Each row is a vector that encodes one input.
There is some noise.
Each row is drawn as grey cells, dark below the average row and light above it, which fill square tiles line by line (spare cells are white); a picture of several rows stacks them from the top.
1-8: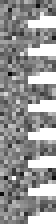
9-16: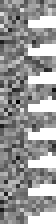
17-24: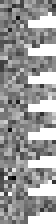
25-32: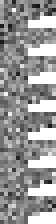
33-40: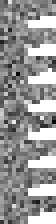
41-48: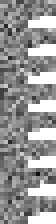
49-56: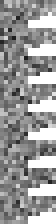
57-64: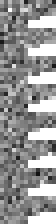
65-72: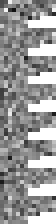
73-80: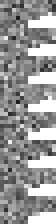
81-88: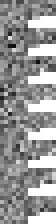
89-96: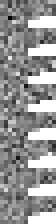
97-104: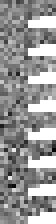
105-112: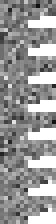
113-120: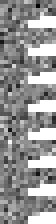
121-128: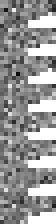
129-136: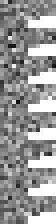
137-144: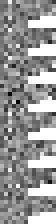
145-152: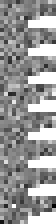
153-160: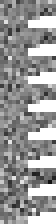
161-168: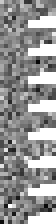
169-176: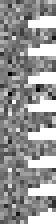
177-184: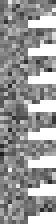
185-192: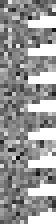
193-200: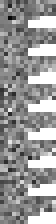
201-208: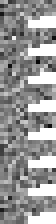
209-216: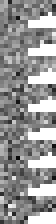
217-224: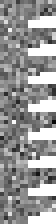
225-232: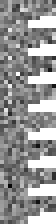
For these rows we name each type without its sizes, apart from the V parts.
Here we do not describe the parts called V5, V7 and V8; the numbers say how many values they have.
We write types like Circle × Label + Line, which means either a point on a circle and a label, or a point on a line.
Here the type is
Bool × V7 + (Circle + Tree) × V8 + V5.
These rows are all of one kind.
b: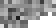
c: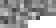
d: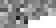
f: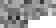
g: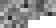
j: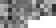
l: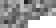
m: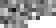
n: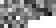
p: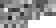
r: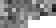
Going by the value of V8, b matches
d and f.
